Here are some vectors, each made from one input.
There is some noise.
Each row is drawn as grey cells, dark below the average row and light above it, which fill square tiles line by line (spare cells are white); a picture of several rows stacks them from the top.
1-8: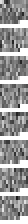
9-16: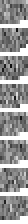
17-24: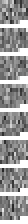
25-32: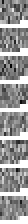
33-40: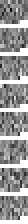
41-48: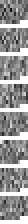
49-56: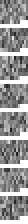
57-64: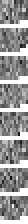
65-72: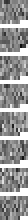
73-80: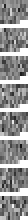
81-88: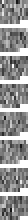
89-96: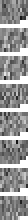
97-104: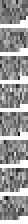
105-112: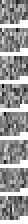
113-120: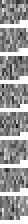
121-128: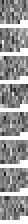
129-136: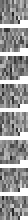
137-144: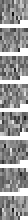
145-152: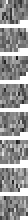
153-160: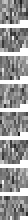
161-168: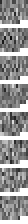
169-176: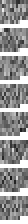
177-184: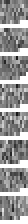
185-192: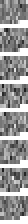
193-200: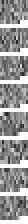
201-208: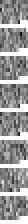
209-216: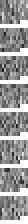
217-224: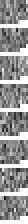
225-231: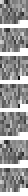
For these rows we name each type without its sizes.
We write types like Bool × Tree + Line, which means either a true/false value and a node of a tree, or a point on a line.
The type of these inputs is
Bool × Bool × Bool + Circle + Line.
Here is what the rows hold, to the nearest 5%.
About 35% of them hold a point on a circle. About 30% of them hold a point on a line. The rest hold three true/false values.
